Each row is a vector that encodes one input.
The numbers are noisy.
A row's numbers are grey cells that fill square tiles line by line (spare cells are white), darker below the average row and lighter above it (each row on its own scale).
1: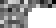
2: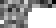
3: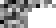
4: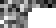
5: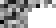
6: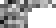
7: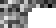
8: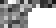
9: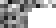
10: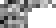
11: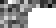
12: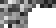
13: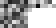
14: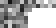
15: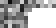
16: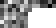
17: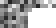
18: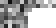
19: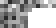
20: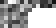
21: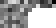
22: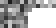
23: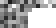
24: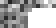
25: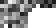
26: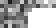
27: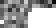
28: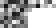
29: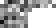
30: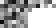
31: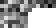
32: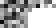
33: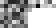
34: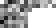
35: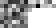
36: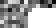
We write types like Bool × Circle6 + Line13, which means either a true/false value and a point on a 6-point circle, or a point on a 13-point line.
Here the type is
Line3 × Line3 + Line5.
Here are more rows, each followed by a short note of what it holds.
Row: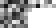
a point on a 5-point line
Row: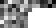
a point on each of two 3-point lines
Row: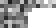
a point on a 5-point line
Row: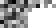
a point on a 5-point line
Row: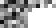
a point on a 5-point line
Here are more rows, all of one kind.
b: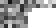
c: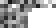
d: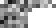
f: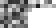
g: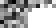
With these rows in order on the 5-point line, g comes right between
d and f.
